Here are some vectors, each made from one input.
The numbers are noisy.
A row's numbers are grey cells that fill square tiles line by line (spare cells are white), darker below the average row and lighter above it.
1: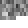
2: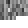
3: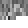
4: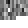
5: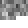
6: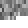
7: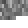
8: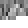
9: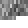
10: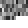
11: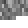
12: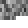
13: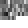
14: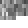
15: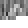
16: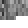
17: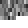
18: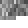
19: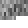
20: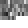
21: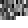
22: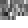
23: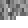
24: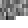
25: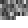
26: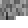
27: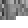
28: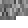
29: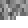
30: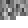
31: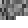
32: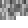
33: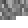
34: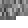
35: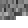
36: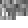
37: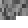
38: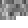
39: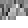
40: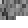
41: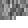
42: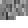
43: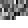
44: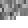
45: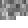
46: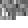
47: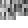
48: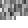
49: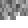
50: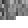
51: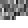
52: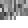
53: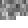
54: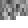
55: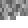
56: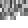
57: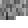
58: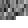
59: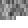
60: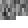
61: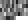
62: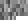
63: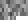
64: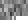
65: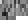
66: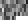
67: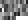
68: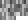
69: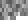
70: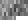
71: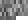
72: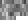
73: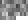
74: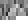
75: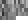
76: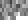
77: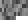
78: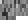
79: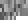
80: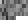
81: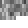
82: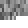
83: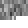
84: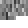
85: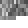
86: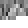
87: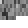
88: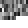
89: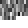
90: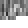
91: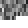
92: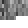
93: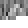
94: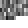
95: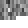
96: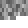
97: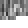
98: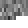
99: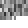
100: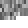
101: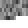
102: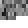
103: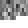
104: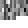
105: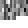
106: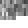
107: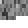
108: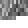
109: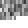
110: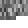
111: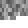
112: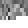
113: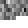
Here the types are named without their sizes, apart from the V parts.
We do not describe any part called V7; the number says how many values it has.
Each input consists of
a point on a line, together with either a point on a line, or a value of V7.
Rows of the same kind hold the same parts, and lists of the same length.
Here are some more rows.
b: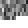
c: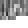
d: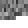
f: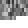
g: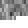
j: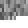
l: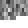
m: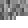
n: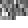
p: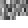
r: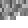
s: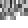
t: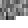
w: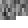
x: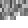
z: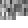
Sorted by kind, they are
b, c, d, p, t, w
f, g, j, l, m, n, r, s, x, z

